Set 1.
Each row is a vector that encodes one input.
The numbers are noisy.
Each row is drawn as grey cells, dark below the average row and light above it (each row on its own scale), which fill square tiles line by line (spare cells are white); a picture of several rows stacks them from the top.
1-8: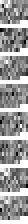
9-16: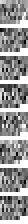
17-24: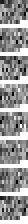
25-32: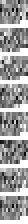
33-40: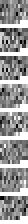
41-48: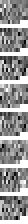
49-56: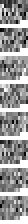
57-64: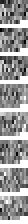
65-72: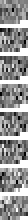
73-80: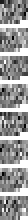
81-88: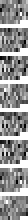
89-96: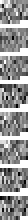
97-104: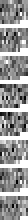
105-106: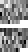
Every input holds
either a point on a 3-point line and a point on a 6-point line, or a point on a 5-point line.
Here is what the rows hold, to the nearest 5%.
About 65% of them hold a point on a 3-point line and a point on a 6-point line. The rest hold a point on a 5-point line.
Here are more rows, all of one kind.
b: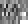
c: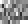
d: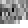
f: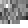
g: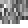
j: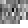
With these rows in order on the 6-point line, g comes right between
b and j.
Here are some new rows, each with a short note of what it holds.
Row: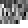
a point on a 5-point line
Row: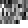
a point on a 5-point line
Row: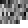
a point on a 5-point line
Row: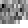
a point on a 3-point line and a point on a 6-point line
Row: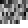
a point on a 5-point line
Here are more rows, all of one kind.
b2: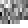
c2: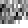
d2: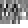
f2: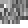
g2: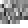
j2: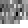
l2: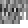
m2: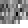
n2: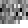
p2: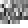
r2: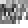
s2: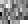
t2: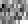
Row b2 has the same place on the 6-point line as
c2 and s2.
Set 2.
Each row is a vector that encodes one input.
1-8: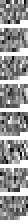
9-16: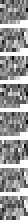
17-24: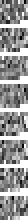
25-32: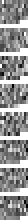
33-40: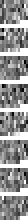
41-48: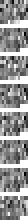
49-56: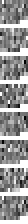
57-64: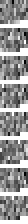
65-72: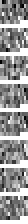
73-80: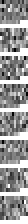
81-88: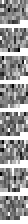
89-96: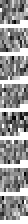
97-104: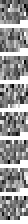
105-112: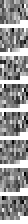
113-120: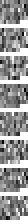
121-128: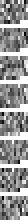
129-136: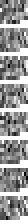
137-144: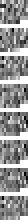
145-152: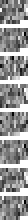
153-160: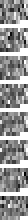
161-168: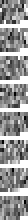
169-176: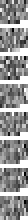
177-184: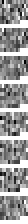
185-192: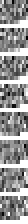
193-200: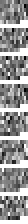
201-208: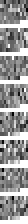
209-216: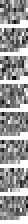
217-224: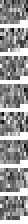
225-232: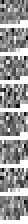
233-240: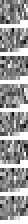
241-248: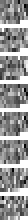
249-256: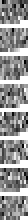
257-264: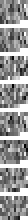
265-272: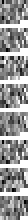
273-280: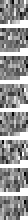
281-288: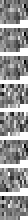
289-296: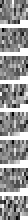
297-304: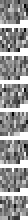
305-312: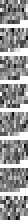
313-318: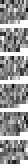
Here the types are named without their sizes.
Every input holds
a list of points on a line.
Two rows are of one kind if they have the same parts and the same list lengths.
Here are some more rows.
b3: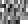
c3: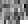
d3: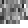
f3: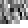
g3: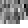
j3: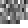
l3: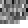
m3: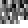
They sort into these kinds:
b3, d3, f3, j3
c3, g3, l3
m3

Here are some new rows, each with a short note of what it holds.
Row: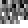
the empty list
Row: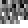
the empty list
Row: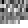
a list of one item
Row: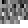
the empty list
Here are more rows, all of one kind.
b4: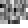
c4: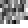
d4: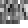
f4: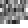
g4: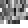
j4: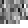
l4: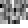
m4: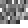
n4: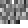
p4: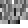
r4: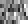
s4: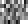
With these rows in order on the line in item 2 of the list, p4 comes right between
d4 and j4.
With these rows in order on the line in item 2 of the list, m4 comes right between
d4 and n4.
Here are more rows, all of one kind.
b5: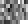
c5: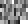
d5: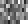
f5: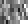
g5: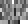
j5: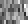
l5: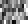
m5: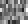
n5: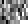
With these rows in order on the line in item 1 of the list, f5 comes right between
j5 and n5.
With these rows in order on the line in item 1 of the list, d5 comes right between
b5 and m5.
